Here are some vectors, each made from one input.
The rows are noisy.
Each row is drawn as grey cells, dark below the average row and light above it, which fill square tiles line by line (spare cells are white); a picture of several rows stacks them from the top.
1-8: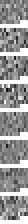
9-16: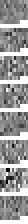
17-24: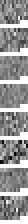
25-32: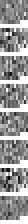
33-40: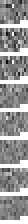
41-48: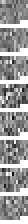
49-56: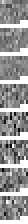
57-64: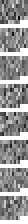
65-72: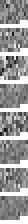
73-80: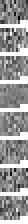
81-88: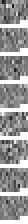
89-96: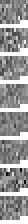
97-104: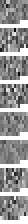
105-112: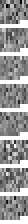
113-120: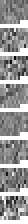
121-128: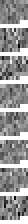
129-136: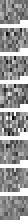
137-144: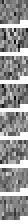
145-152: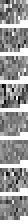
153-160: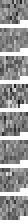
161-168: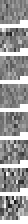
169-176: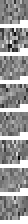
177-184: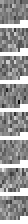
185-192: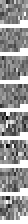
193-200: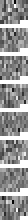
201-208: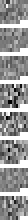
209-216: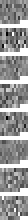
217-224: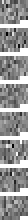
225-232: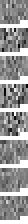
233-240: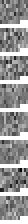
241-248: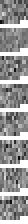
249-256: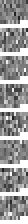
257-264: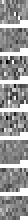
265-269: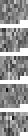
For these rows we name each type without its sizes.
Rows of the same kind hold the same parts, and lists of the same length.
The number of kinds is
2.
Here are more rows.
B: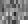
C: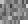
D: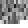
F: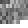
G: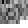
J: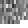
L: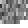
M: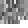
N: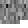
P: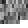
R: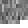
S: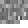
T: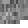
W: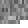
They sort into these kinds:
B, C, J, L, M, S, T, W
D, F, G, N, P, R

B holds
a point on a circle.
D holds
a node of a tree.
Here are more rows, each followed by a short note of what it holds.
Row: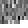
a node of a tree
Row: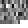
a point on a circle
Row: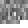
a point on a circle
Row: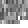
a point on a circle
